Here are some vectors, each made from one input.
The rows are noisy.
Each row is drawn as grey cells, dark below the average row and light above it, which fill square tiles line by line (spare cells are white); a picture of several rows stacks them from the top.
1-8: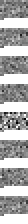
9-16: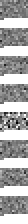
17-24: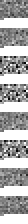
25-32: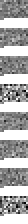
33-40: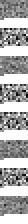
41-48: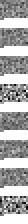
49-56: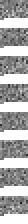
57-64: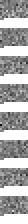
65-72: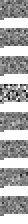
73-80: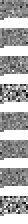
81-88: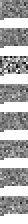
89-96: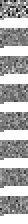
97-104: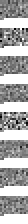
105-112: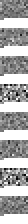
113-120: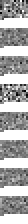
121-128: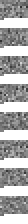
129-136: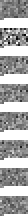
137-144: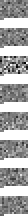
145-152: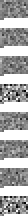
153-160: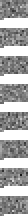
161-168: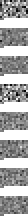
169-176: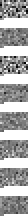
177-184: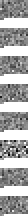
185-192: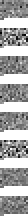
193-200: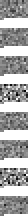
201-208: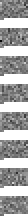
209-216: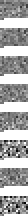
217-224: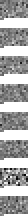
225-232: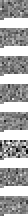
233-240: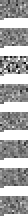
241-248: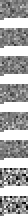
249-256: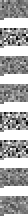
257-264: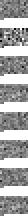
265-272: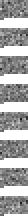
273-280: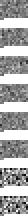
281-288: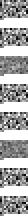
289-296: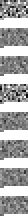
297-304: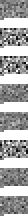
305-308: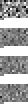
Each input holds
either a point on an 8-point line and a true/false value, or a list of up to three points on an 11-point line.
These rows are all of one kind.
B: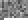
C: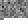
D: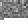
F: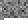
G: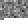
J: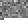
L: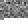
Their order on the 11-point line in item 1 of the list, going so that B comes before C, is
B, C, G, L, F, D, J.
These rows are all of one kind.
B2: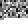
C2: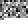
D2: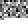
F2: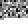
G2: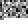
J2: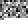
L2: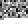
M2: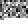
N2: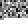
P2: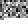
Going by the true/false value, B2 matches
F2, L2 and N2.
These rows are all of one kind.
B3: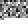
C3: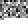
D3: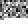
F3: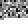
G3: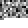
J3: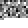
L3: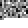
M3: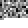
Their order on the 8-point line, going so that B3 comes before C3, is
J3, B3, C3, F3, D3, M3, G3, L3.
